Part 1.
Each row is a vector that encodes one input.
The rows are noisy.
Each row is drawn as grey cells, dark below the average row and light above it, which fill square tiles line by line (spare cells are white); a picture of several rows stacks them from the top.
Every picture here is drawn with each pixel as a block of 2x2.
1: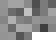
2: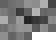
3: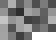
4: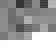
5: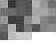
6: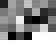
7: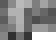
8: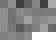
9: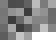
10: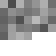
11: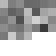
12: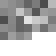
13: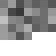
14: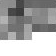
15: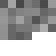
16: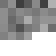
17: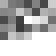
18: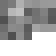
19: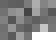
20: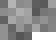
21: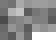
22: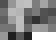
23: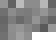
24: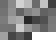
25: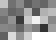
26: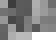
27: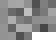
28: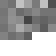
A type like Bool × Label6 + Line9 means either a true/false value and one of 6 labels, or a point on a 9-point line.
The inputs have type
Bool × Bool × Bool.
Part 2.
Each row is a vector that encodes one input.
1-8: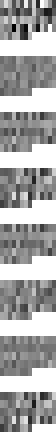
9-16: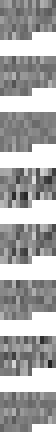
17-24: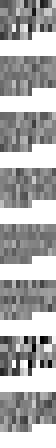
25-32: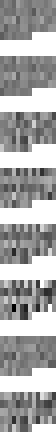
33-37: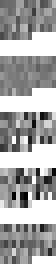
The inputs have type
Line4.
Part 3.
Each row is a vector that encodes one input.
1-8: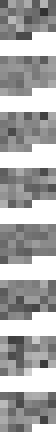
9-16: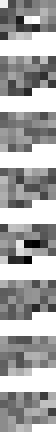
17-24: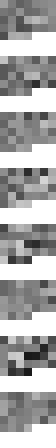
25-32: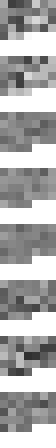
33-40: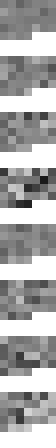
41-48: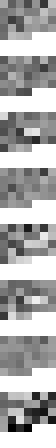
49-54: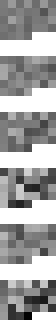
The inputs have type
Tree11.
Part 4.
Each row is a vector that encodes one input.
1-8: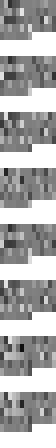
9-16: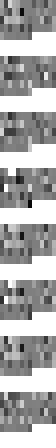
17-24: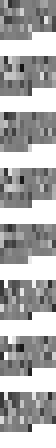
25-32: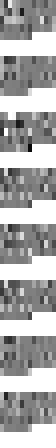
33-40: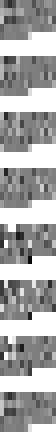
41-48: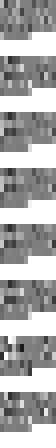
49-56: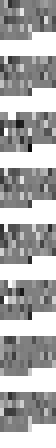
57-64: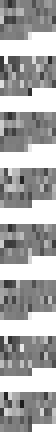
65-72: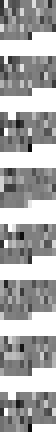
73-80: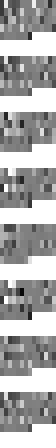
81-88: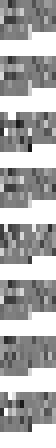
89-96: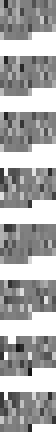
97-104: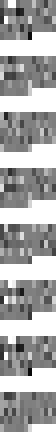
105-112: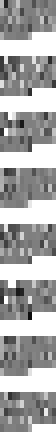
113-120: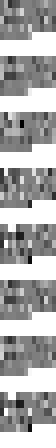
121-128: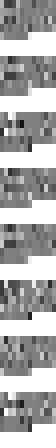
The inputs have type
Line10.
